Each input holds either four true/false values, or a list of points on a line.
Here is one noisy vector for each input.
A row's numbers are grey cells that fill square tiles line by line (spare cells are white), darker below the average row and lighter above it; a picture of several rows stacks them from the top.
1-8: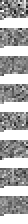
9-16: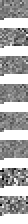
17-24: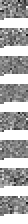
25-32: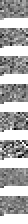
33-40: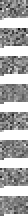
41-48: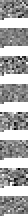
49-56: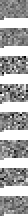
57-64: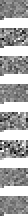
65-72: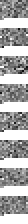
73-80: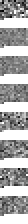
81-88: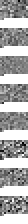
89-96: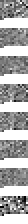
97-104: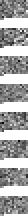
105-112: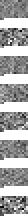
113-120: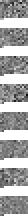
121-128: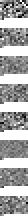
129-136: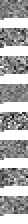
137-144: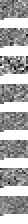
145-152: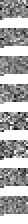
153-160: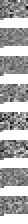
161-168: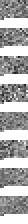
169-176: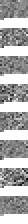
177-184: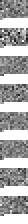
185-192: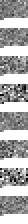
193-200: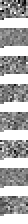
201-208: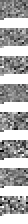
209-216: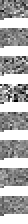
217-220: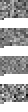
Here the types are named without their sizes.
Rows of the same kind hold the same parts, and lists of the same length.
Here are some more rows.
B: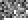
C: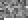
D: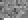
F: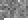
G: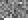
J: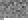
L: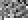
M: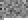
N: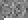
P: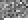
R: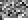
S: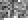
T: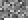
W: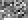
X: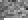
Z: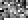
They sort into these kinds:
B, J, L, M, R, W
C, D
F, G, P, S, T
N, X, Z

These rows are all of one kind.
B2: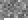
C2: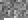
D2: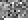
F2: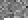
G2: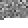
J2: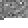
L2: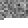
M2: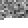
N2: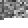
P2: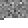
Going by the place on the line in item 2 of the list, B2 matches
C2 and L2.
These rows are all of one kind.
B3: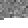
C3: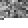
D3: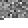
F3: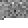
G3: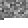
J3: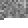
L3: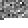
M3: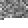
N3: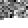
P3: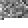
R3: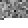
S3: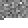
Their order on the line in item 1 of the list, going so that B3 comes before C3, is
B3, C3, R3, N3, P3, F3, G3, D3, M3, S3, L3, J3.
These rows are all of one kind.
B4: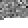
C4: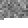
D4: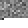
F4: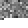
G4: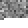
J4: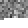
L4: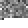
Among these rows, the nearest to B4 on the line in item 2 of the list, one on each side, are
C4 and F4.
